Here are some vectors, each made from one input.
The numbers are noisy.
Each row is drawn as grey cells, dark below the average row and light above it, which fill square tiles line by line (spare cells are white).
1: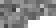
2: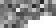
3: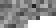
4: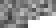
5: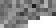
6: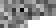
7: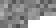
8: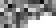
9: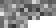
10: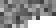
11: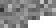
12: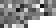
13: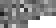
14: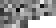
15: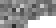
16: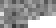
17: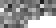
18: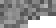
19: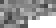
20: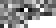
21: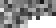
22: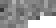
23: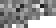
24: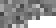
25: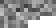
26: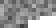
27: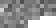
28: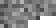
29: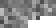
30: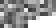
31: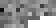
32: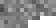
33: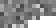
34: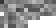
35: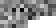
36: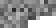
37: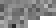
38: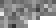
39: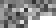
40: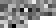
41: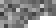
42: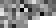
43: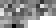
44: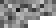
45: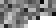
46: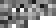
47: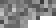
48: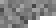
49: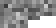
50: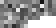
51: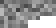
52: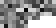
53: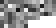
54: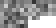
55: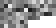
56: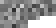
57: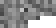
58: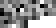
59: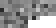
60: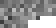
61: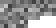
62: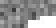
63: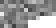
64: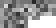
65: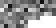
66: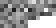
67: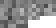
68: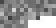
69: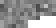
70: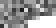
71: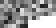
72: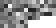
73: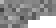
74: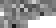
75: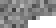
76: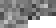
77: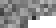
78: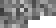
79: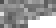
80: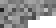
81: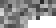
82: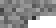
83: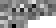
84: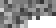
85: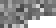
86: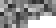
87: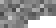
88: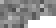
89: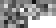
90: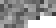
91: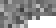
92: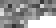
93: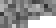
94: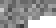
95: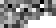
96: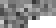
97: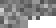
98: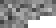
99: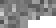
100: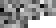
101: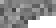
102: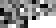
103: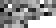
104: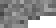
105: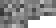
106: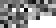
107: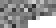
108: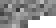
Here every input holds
a true/false value, together with a list of up to two points on a 7-point line.
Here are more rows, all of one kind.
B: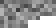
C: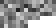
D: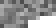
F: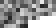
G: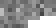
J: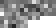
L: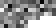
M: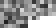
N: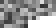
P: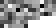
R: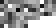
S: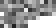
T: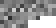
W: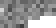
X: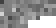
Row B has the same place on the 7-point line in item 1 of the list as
C, F, T and W.
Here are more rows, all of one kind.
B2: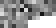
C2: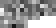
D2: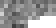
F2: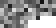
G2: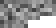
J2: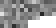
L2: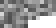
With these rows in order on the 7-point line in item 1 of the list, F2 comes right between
D2 and L2.
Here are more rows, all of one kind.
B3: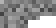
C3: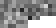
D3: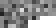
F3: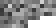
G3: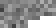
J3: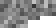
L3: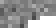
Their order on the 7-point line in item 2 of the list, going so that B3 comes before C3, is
B3, C3, F3, D3, G3, J3, L3.
